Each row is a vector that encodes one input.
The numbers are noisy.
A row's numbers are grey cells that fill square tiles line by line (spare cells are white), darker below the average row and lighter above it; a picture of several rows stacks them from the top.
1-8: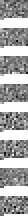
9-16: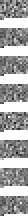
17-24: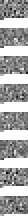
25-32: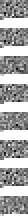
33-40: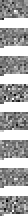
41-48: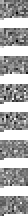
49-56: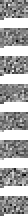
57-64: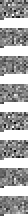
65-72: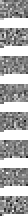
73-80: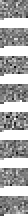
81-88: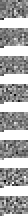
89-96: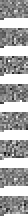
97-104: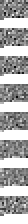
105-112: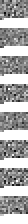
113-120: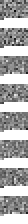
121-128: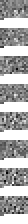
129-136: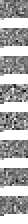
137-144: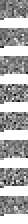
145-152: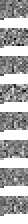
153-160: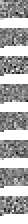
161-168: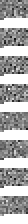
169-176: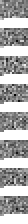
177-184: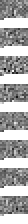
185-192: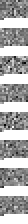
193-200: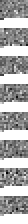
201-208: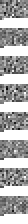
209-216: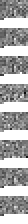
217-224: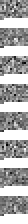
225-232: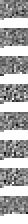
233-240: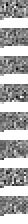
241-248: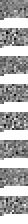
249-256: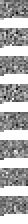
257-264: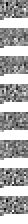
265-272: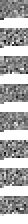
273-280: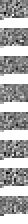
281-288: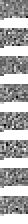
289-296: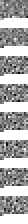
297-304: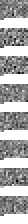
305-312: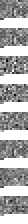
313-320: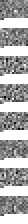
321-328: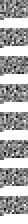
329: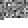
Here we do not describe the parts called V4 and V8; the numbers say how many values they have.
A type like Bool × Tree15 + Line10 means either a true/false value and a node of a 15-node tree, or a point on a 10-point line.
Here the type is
Bool × (Tree11 × V4 + V8) + List2(Line5).
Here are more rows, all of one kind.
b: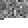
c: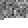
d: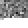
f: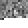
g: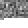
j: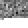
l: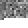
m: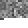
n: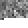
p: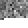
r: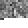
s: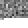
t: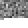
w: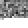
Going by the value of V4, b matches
g, m and r.
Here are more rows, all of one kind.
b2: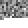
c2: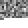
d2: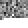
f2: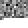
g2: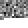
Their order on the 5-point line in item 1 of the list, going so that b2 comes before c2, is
f2, g2, d2, b2, c2.
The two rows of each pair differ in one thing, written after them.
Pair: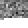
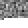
the node of the tree
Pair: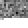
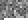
the true/false value
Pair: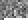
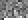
the node of the tree
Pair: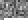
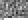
the value of V4
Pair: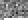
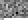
the node of the tree
